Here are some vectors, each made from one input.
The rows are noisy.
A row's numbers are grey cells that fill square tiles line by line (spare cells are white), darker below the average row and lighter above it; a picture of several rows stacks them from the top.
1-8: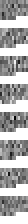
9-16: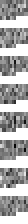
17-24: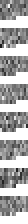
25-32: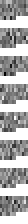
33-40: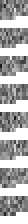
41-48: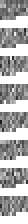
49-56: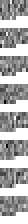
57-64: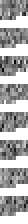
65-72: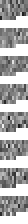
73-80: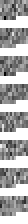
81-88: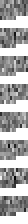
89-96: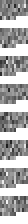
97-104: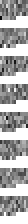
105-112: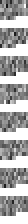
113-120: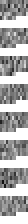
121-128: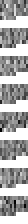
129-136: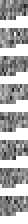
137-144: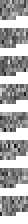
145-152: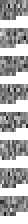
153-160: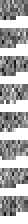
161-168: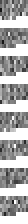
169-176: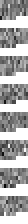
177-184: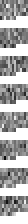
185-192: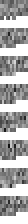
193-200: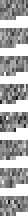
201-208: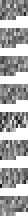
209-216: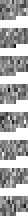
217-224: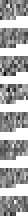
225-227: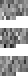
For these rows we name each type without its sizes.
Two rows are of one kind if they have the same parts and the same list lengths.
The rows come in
2 kinds.
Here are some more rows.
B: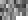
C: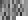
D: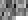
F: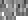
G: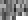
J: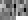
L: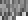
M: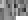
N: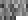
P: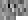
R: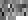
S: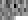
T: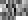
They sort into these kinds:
B, C, F, G, J, L, M, P, S
D, N, R, T

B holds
a point on a circle and five true/false values.
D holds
a point on each of two circles and five true/false values.
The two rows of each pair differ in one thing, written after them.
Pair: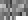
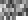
one of the five true/false values
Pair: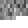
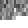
the place on the circle
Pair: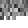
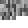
one of the five true/false values
